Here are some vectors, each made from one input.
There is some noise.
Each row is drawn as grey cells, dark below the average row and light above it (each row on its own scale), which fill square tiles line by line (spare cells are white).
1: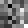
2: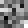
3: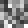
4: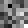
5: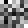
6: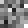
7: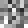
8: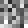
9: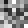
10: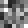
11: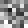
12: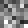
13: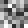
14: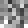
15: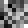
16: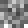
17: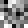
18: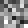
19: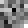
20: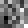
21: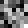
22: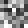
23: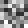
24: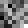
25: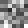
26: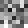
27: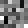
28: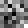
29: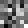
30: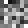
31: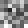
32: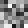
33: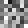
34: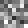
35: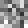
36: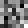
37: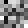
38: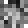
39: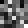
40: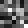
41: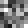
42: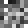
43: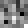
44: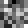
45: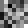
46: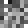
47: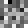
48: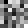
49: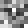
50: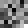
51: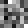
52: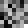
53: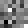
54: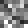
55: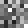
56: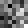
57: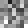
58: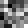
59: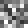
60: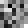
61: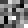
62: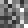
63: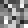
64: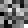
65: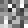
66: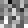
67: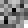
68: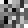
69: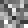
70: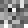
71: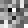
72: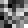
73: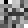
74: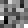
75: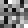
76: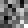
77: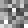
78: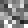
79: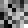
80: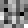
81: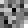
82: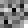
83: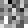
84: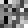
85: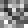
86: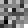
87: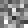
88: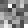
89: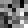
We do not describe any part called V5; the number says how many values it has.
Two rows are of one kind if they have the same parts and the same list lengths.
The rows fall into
4 kinds.
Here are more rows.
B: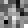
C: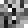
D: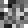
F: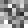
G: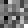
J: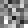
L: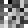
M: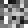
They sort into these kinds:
B
C, D, G
F, L
J, M

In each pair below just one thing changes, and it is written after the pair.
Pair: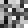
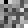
the value of V5
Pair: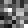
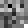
the value of V5
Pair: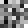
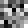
one of the three true/false values
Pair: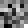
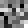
one of the three true/false values
